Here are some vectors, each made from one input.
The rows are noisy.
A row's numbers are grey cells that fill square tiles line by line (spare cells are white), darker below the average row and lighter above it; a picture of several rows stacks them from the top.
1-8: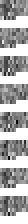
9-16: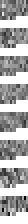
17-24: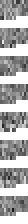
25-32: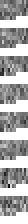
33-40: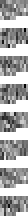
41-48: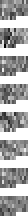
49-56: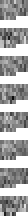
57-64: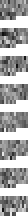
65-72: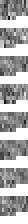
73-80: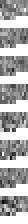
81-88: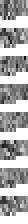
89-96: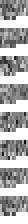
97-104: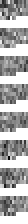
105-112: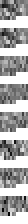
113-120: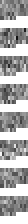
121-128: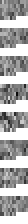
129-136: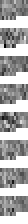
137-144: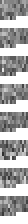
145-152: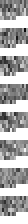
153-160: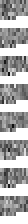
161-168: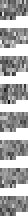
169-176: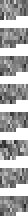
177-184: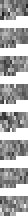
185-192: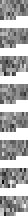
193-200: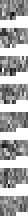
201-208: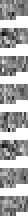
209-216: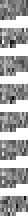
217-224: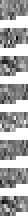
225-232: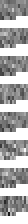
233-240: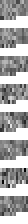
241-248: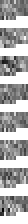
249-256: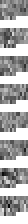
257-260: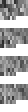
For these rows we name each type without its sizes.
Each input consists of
either a point on a line, or a node of a tree.
